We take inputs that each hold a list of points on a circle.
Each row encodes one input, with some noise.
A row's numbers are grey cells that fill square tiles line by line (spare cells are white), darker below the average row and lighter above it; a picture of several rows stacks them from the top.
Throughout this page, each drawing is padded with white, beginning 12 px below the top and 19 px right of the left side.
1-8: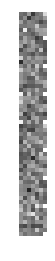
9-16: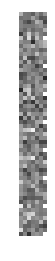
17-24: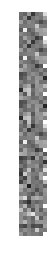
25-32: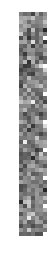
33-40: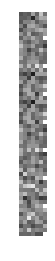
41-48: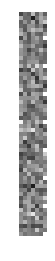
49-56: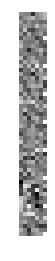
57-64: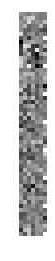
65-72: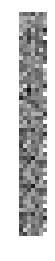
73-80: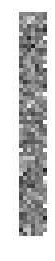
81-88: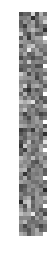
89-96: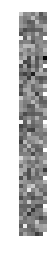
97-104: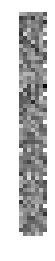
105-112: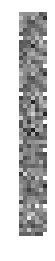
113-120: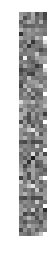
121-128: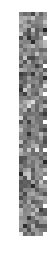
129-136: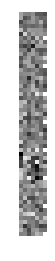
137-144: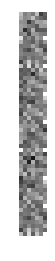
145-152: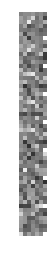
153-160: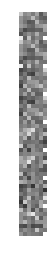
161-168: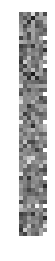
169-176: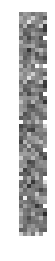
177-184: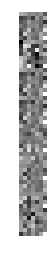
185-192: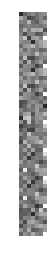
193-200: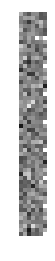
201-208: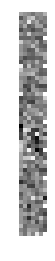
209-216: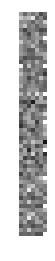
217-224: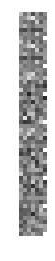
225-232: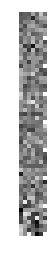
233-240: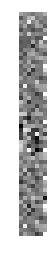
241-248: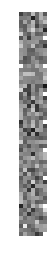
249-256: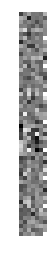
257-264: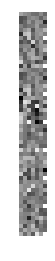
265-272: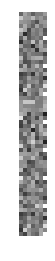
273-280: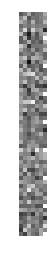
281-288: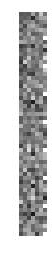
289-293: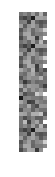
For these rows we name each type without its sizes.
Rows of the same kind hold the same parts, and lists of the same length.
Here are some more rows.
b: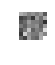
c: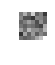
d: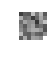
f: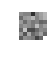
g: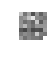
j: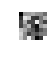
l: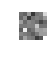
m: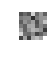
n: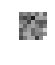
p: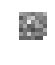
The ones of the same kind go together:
b, f, g, l, n, p
c, d, m
j

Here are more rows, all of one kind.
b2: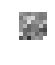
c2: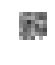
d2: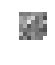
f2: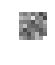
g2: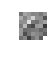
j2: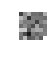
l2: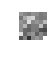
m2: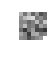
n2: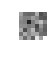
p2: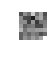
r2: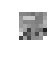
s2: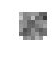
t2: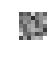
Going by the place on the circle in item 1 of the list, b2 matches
d2, g2 and l2.
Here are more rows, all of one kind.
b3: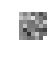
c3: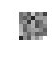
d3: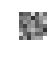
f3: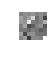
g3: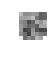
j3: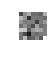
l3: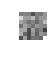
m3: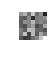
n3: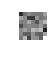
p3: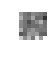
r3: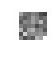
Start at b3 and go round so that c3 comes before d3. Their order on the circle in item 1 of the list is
b3, g3, p3, r3, m3, c3, d3, n3, j3, l3, f3.
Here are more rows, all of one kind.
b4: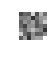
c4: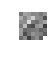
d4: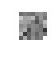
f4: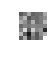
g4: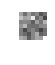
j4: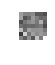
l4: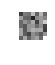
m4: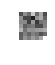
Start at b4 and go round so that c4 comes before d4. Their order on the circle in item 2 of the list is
b4, f4, j4, l4, c4, m4, g4, d4.
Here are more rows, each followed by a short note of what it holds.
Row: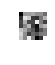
the empty list
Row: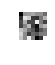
the empty list
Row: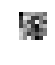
the empty list
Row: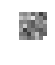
a list of two items
